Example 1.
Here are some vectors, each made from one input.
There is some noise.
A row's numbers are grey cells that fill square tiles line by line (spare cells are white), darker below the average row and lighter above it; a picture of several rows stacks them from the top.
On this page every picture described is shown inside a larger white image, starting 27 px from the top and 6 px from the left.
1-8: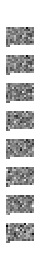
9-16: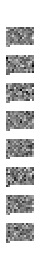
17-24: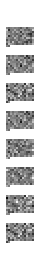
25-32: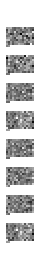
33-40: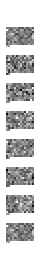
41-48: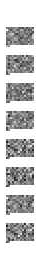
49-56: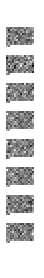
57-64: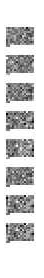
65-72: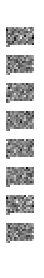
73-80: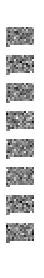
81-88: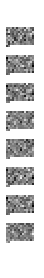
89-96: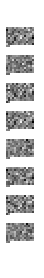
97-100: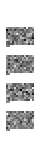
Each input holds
either a point on a 10-point circle, or a fixed value, or a node of an 8-node tree.
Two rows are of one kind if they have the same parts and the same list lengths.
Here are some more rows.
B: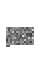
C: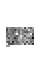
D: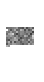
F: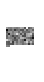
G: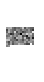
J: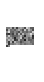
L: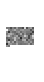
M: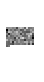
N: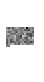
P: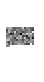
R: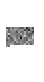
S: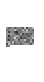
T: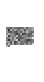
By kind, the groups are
B, D, L, N, R, S, T
C, F, J, M
G, P

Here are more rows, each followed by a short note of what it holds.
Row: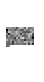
a node of an 8-node tree
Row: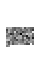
a fixed value
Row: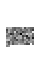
a fixed value
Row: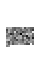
a fixed value
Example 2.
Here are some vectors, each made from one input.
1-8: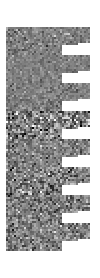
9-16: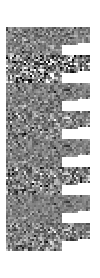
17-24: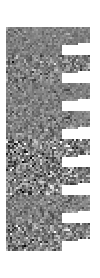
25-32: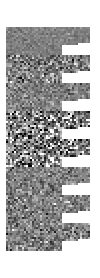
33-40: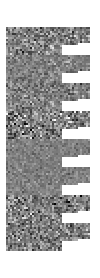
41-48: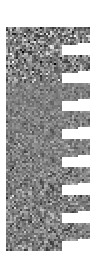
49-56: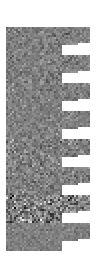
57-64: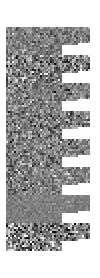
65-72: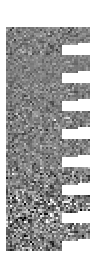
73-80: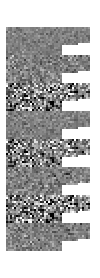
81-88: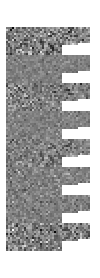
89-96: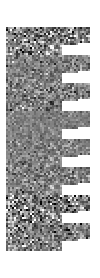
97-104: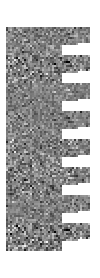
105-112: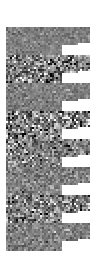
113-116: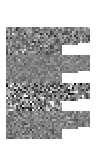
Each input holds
a list of up to two points on a 5-point line.
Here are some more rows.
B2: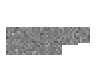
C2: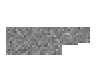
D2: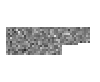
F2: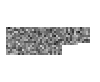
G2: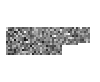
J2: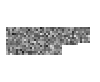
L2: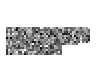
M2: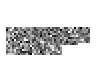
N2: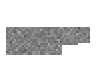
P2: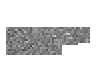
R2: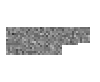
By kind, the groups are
B2, C2, D2, G2, L2, M2, N2, P2
F2
J2, R2

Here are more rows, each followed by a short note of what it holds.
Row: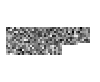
the empty list
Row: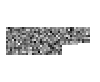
the empty list
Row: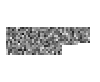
the empty list
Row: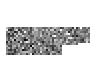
a list of one item
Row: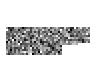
the empty list
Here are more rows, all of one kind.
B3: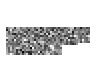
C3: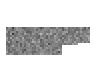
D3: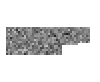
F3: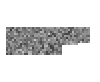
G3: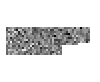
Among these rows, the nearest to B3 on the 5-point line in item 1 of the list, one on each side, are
D3 and G3.
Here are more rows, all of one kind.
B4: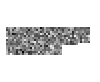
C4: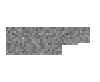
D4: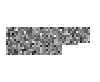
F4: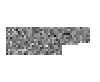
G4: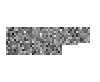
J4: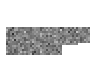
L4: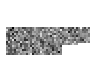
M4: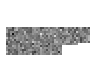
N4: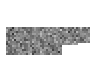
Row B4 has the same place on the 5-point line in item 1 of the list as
D4, G4 and J4.
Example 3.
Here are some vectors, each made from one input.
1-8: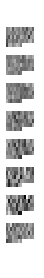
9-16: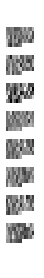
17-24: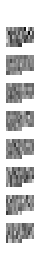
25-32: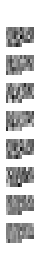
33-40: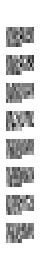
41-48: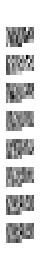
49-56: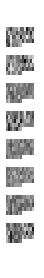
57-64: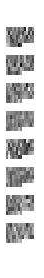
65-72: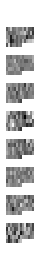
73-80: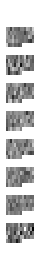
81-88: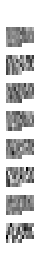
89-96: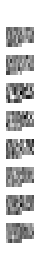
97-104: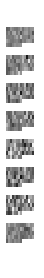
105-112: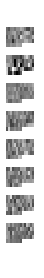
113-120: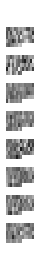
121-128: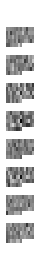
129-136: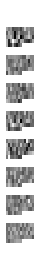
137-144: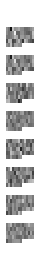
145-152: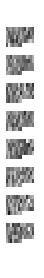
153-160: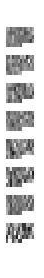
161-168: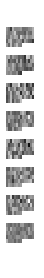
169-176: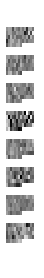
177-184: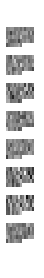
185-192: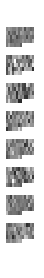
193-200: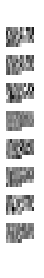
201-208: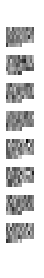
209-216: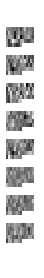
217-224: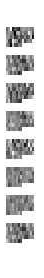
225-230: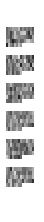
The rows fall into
2 kinds.
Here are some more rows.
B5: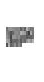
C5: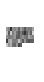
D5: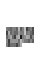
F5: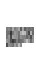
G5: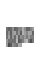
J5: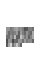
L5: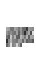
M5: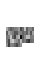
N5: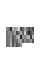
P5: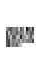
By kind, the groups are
B5, C5, F5, G5, J5, L5
D5, M5, N5, P5

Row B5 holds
four true/false values.
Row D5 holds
a point on a 6-point line.
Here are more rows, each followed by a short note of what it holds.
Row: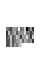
a point on a 6-point line
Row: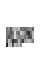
four true/false values
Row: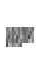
four true/false values
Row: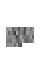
four true/false values
